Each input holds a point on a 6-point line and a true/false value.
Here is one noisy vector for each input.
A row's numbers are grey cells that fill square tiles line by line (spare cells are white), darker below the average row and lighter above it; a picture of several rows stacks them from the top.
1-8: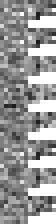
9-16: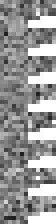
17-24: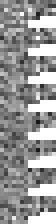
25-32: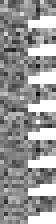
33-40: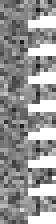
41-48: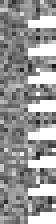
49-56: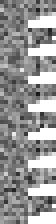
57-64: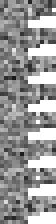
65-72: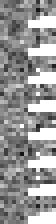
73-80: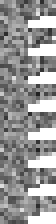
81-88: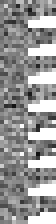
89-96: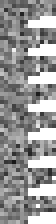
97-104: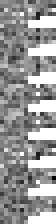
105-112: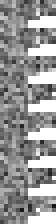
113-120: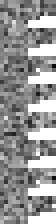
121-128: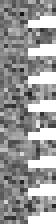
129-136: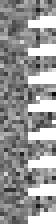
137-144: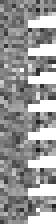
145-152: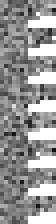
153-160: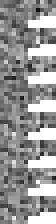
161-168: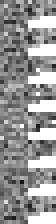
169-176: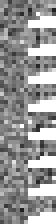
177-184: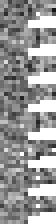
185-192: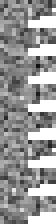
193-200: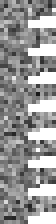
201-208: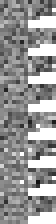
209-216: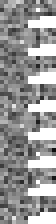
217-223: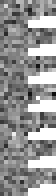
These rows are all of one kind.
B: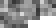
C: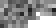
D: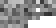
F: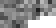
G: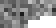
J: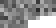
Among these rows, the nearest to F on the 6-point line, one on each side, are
B and J.
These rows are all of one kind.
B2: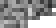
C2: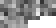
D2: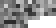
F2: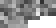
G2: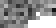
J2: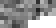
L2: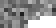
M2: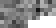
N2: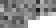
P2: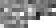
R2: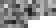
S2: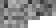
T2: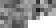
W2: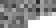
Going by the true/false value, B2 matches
C2, F2, P2 and S2.
